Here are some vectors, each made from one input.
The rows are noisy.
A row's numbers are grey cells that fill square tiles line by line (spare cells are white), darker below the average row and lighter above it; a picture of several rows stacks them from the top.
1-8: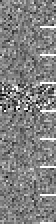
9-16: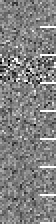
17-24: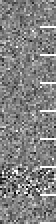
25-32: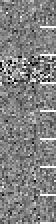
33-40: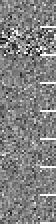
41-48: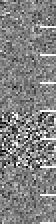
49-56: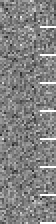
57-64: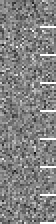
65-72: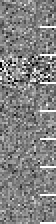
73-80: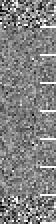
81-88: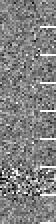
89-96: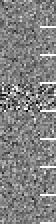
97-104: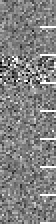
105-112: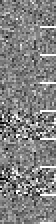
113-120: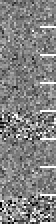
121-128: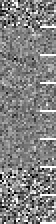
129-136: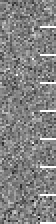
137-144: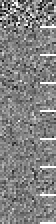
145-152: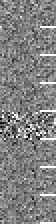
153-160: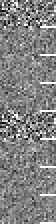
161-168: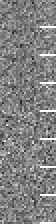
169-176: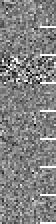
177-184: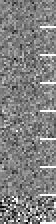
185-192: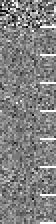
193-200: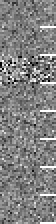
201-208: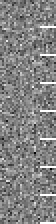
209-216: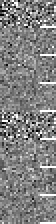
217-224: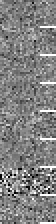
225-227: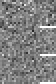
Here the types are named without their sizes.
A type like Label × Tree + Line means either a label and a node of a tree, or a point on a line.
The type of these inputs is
(Bool × Bool × Bool + Unit) × Tree × (Tree + Unit) + Label × Label + Unit.
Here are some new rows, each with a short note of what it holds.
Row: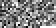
two labels
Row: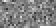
a node of each of two trees and three true/false values
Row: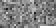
a node of each of two trees and three true/false values
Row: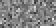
a node of each of two trees and three true/false values
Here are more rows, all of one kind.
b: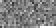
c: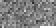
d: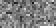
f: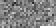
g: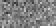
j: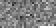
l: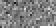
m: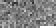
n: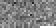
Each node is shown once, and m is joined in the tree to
f.
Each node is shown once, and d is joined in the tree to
j.
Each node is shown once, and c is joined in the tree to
l.
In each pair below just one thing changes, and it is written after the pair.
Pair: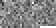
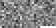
one of the three true/false values
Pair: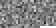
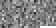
one of the three true/false values
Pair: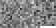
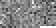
one of the three true/false values
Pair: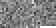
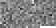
one of the three true/false values
